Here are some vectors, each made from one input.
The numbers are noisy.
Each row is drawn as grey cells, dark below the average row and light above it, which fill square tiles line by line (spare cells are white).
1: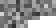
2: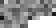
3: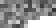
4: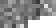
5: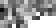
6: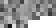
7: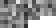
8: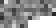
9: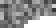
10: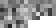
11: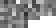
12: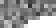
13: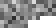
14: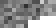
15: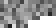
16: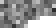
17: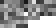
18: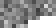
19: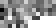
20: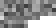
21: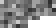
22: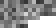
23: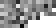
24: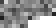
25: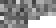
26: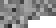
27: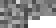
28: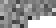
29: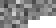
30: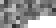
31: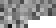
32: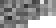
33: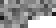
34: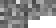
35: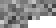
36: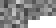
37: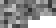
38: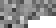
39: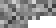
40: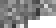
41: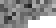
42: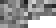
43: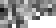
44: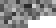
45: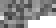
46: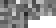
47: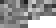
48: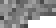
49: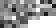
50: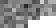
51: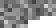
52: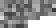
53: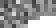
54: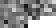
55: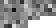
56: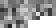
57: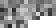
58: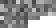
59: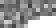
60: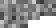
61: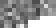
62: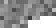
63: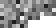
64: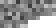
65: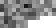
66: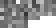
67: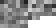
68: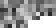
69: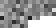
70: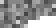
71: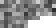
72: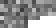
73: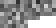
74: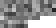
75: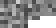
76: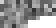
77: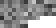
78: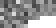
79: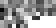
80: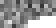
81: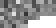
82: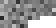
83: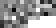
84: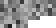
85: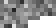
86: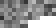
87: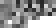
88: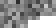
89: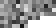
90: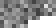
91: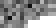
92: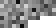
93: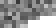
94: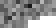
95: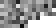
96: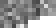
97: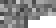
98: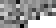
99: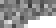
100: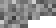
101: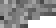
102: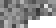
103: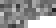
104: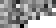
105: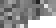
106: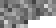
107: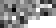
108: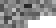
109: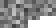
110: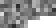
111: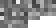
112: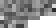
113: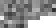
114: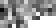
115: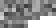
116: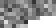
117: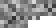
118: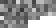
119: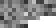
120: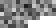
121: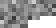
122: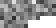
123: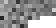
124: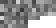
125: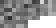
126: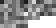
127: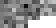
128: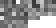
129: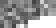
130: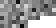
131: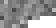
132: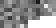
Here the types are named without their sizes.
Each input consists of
either a node of a tree, or a list of points on a line.
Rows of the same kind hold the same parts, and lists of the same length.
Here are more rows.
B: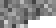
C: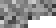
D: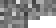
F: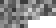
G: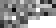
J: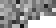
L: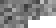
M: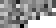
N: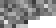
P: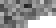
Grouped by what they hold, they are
B, D, L, N
C, F, J, M
G
P

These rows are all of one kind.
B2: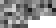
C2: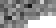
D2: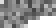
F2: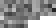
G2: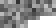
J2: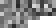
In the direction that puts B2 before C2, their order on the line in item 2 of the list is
J2, F2, B2, C2, D2, G2.
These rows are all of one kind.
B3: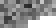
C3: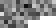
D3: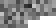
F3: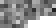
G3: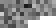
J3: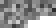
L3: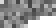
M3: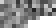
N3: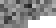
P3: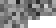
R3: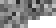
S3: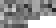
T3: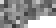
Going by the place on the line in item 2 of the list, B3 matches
L3, N3, R3 and T3.
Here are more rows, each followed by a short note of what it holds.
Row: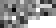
the empty list
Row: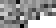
a node of a tree
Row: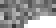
a list of two items
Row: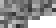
a list of two items
